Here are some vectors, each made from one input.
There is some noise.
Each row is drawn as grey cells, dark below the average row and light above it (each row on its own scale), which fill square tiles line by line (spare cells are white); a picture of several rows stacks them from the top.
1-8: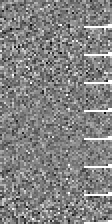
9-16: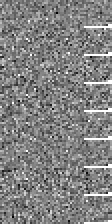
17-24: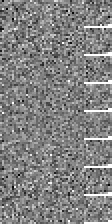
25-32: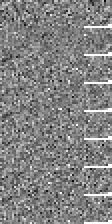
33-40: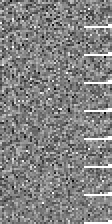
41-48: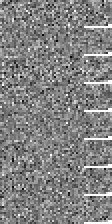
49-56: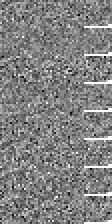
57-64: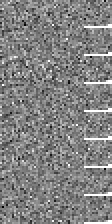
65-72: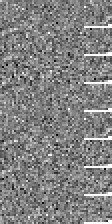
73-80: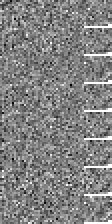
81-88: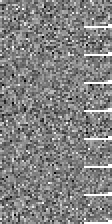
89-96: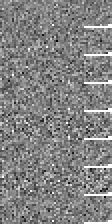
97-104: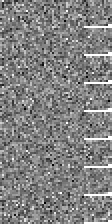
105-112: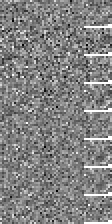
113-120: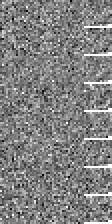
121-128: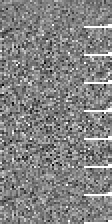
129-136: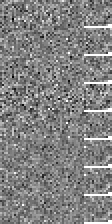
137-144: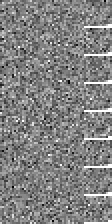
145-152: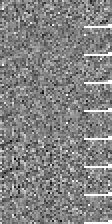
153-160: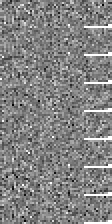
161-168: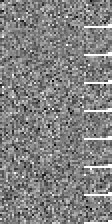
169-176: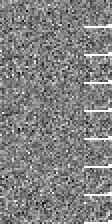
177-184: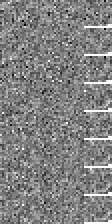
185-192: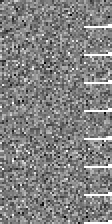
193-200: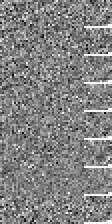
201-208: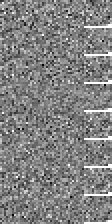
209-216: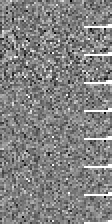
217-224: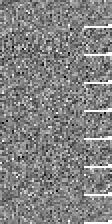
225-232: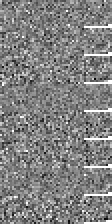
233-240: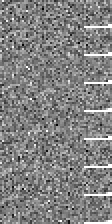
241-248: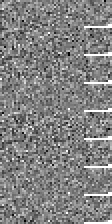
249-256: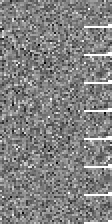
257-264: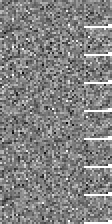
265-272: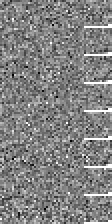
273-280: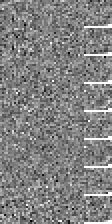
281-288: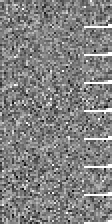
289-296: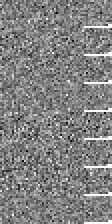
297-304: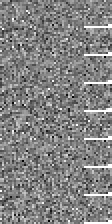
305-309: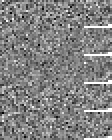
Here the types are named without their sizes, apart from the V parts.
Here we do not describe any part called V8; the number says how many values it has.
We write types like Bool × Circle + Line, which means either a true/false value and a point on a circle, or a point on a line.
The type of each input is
List(Line) + Tree × (Tree + V8).
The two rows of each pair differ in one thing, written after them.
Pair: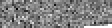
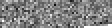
the node of the tree
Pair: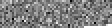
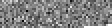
the node of the tree
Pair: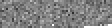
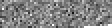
the node of the tree
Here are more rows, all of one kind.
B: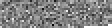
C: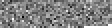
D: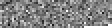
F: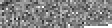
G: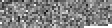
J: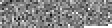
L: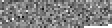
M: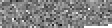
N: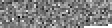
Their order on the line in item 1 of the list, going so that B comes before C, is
D, F, J, M, B, C, L, N, G.
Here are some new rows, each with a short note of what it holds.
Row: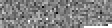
the empty list
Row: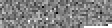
the empty list
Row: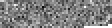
a list of one item
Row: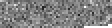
a list of one item
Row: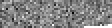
a node of a tree and a value of V8
